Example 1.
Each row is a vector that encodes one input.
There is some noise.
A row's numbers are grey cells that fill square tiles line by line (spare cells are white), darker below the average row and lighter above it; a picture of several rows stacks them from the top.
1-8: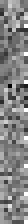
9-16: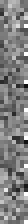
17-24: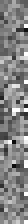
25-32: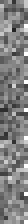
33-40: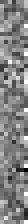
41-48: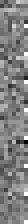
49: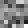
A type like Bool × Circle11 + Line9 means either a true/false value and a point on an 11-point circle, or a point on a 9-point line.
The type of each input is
Tree10.
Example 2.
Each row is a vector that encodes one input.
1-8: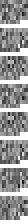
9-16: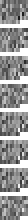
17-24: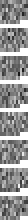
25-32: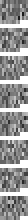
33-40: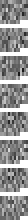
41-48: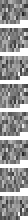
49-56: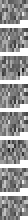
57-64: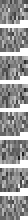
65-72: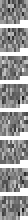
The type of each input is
Bool × Bool × Bool.
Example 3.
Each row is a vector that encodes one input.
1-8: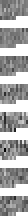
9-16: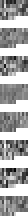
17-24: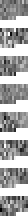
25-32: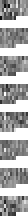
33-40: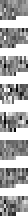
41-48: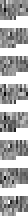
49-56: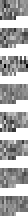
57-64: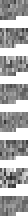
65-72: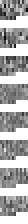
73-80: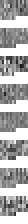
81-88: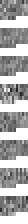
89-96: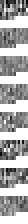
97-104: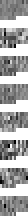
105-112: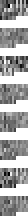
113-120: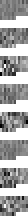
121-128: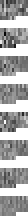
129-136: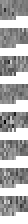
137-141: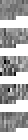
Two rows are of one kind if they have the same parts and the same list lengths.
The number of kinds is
2.
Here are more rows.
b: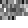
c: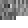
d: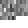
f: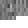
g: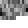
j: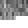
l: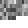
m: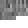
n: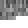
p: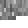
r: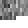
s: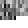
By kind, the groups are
b, c, d, f, j, l, m, n, p, r, s
g

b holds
three true/false values.
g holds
a fixed value.
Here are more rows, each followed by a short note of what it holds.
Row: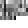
three true/false values
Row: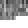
three true/false values
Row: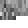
three true/false values
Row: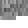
three true/false values
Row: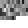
a fixed value
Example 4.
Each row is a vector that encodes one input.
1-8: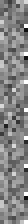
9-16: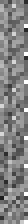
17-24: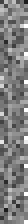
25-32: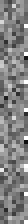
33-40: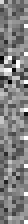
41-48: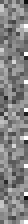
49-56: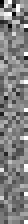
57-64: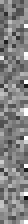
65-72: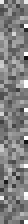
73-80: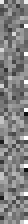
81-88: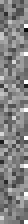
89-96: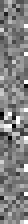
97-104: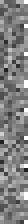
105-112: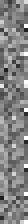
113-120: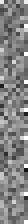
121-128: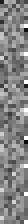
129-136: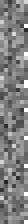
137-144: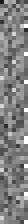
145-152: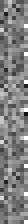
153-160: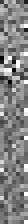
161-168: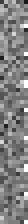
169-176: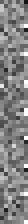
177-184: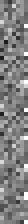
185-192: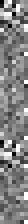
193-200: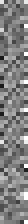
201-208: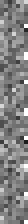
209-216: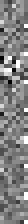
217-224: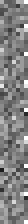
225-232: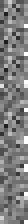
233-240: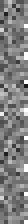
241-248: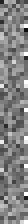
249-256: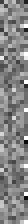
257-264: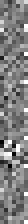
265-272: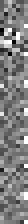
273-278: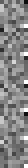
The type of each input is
Circle11 + Unit.
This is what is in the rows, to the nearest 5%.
About 95% of them hold a point on an 11-point circle. The rest hold a fixed value.
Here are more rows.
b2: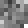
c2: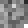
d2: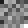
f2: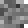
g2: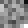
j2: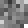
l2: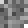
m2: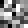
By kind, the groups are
b2, c2, d2, f2, g2, j2, l2
m2

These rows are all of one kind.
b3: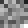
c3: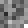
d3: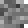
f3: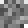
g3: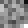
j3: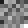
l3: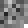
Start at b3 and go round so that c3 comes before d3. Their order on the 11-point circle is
b3, j3, l3, c3, f3, d3, g3.
